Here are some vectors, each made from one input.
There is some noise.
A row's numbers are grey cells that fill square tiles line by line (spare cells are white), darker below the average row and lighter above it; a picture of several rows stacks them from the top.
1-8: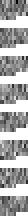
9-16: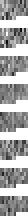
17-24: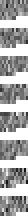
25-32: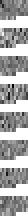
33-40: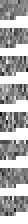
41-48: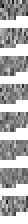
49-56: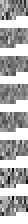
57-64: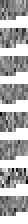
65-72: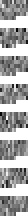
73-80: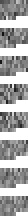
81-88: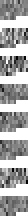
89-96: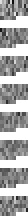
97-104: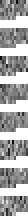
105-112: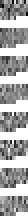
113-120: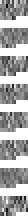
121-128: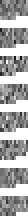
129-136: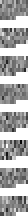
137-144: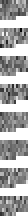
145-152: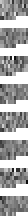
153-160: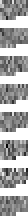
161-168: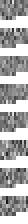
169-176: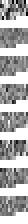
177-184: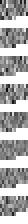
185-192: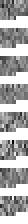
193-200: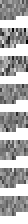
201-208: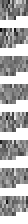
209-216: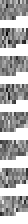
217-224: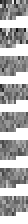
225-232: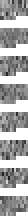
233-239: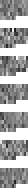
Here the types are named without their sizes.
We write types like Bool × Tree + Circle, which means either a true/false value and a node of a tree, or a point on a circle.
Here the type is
((Label + Tree) × (Tree + Unit) + Unit) × Tree.
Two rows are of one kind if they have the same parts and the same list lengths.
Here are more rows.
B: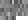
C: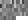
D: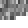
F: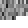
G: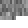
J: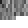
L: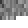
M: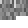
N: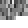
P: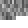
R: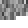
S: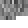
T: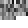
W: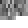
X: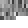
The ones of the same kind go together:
B, D, G, T
C, P
F, J, L, S
M, N, R, W
X

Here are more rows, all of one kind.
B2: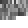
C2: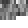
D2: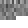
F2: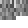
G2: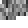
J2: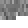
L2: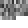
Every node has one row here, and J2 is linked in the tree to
G2 and L2.
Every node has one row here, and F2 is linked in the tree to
D2.
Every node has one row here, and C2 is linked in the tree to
B2.
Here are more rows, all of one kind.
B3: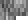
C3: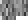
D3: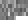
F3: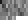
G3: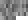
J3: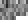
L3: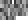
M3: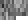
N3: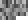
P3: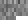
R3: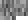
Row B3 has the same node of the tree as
F3 and M3.
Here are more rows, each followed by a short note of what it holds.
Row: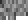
a node of each of three trees
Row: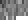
a node of each of three trees
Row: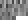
a label and a node of each of two trees
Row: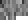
a label and a node of each of two trees
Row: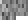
a node of each of three trees
